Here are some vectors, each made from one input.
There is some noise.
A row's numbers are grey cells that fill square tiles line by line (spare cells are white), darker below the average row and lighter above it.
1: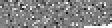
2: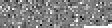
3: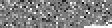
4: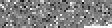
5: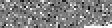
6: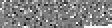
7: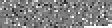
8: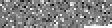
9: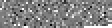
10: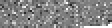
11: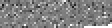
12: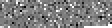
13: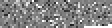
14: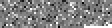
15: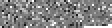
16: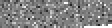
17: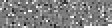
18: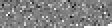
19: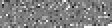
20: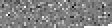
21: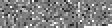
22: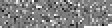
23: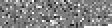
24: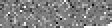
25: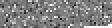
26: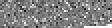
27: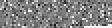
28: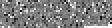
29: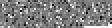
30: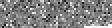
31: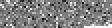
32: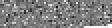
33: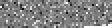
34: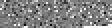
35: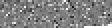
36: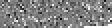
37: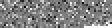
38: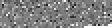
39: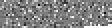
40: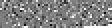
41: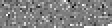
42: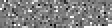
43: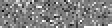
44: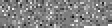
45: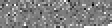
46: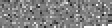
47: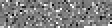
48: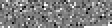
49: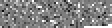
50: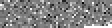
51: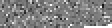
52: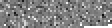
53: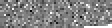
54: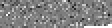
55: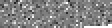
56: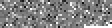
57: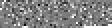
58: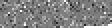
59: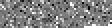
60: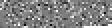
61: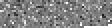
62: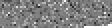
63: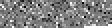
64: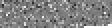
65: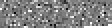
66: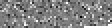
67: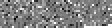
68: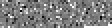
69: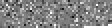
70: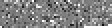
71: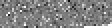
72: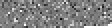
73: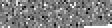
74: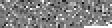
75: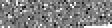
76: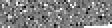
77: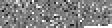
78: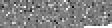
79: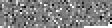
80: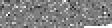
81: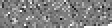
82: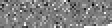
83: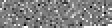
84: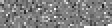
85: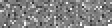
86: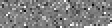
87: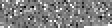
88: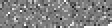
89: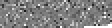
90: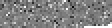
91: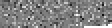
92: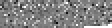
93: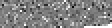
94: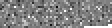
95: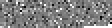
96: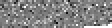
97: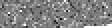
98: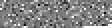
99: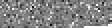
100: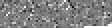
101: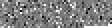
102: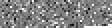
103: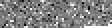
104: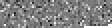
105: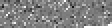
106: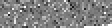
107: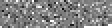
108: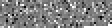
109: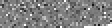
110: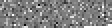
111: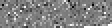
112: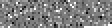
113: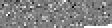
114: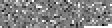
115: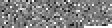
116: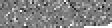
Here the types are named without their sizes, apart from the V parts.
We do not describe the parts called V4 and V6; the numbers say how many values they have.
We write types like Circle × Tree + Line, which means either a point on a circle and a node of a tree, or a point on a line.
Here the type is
Bool × (Line + V4) × V6.
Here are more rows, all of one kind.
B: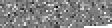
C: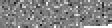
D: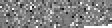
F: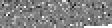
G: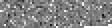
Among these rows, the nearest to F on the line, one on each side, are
B and C.
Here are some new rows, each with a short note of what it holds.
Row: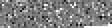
a true/false value, a value of V4 and a value of V6
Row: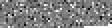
a true/false value, a value of V4 and a value of V6
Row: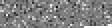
a point on a line, a true/false value and a value of V6
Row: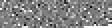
a true/false value, a value of V4 and a value of V6
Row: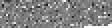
a point on a line, a true/false value and a value of V6
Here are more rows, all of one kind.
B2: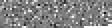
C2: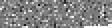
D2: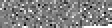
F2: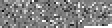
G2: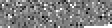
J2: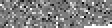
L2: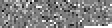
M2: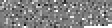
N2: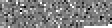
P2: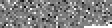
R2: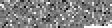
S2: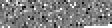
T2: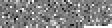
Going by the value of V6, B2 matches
M2, N2 and T2.
